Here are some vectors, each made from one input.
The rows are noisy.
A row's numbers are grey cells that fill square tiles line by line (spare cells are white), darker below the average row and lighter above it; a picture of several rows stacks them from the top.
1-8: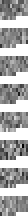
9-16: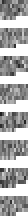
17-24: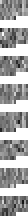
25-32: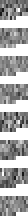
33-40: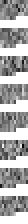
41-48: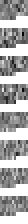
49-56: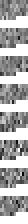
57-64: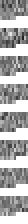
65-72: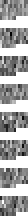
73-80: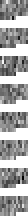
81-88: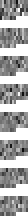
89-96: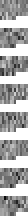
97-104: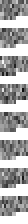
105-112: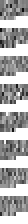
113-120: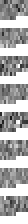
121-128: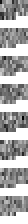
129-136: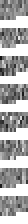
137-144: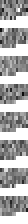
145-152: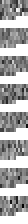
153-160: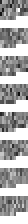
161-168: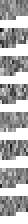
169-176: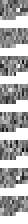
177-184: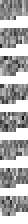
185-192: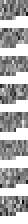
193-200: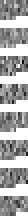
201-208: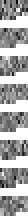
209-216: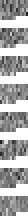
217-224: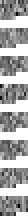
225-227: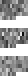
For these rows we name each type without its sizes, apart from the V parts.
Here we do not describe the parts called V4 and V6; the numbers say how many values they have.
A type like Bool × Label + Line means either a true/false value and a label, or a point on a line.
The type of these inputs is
Bool × (Circle × V4 + List(Line)) × V6.
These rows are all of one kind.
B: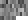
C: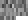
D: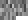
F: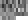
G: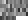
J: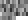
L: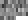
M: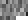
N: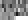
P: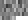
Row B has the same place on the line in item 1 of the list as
C, D, F and N.
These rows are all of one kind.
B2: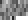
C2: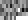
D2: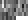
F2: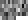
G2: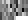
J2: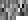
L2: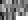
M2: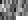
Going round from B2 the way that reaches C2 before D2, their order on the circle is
B2, G2, C2, J2, F2, D2, M2, L2.
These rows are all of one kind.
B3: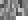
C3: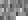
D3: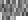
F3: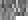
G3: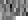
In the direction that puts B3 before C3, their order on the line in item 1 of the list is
F3, B3, C3, D3, G3.
